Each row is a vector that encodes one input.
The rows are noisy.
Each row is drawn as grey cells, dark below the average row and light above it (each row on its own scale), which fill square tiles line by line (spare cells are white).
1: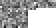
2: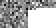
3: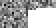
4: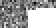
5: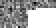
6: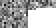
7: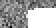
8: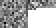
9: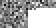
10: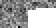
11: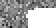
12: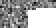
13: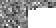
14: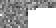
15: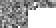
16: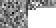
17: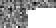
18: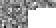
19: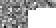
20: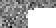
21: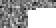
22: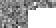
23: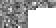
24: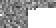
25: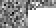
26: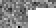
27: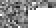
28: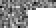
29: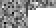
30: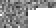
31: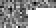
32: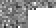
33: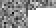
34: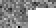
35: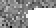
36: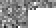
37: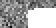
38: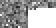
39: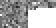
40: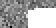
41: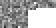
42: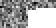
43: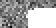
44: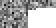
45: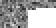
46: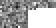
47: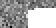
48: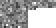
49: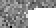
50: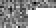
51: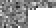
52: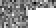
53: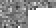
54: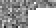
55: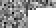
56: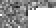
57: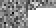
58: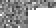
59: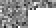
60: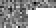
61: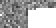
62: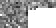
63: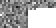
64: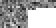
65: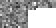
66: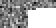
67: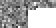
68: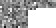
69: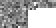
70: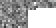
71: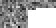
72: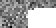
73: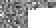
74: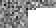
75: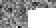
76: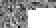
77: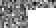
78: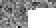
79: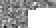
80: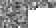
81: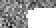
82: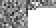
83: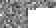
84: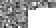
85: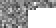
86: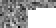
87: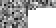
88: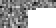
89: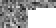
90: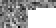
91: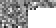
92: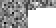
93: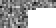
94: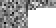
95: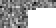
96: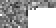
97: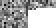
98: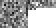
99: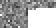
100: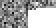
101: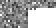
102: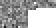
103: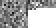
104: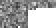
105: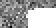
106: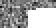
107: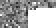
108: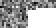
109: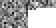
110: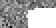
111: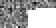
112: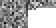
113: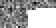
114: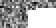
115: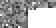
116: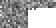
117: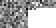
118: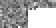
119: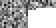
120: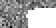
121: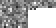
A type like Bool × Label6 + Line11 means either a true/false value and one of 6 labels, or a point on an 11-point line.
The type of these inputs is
Label6 + Line4 + Line5 × (Line5 × Line5 + Unit).
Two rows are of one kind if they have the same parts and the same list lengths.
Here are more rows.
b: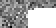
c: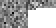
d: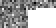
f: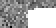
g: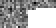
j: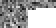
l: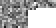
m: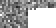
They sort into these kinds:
b, f
c
d, g, j
l, m

